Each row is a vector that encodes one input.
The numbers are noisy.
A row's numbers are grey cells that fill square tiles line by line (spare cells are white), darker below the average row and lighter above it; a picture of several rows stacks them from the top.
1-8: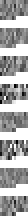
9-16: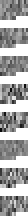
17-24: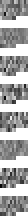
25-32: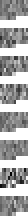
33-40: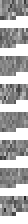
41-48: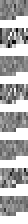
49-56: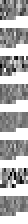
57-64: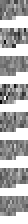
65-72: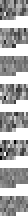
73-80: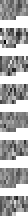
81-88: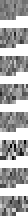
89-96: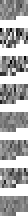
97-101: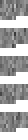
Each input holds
a point on a 7-point line and a true/false value.
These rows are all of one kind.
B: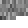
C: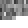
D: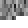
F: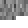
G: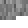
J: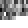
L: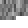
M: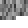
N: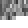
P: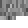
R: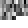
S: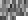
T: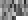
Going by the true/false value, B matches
C and S.
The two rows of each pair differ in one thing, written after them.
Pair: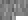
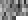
the place on the 7-point line
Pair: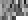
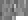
the place on the 7-point line
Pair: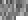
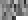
the true/false value
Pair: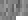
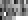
the place on the 7-point line
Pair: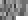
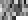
the true/false value
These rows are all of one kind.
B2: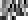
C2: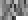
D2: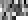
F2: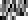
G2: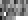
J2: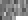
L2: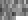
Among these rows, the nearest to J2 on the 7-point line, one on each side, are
D2 and F2.
